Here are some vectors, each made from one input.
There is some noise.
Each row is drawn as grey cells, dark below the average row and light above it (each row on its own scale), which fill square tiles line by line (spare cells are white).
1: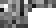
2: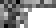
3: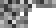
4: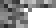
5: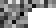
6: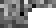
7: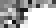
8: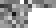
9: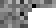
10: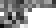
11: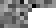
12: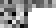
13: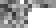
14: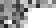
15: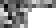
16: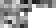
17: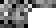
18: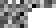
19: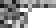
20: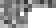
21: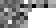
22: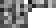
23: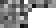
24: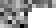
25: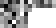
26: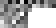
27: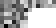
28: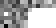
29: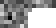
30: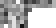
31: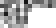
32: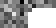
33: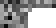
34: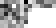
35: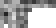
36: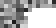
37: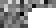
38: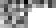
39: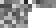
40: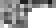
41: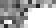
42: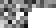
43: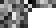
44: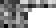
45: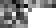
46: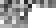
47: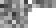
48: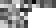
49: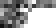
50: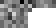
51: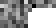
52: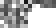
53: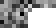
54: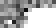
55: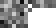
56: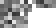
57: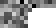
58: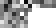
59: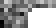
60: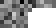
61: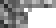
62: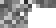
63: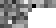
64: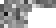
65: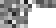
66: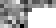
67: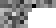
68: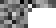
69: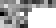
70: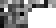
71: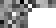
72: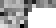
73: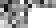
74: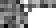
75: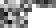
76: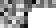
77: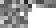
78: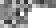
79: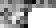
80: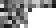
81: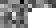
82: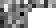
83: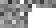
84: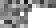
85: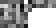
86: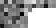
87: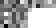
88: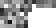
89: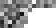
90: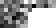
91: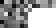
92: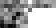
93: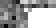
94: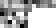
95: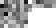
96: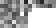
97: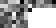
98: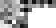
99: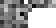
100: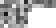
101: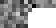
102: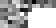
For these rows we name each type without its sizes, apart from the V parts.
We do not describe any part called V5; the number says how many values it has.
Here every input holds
a list of items, each a true/false value and a value of V5.
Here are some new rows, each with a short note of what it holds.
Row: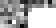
a list of one item
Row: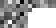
a list of two items
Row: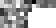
a list of one item
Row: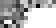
the empty list
